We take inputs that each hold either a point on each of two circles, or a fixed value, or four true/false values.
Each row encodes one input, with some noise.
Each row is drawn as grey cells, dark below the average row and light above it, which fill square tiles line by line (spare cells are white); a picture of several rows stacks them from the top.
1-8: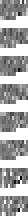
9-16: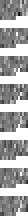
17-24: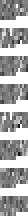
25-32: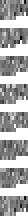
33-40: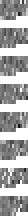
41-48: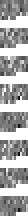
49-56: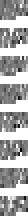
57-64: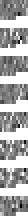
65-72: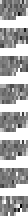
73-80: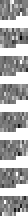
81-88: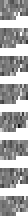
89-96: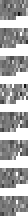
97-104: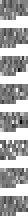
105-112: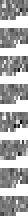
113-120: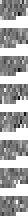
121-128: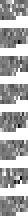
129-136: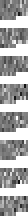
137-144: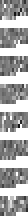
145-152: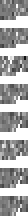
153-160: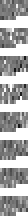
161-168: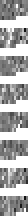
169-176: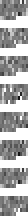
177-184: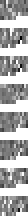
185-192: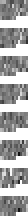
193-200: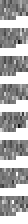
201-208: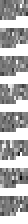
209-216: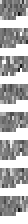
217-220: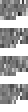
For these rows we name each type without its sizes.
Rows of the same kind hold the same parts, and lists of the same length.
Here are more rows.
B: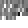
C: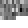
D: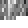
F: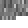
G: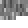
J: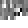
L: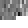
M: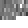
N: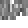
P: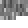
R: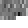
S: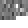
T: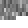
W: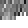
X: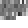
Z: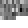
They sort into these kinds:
B, D, J, N, W
C, Z
F, G, L, M, P, R, S, T, X

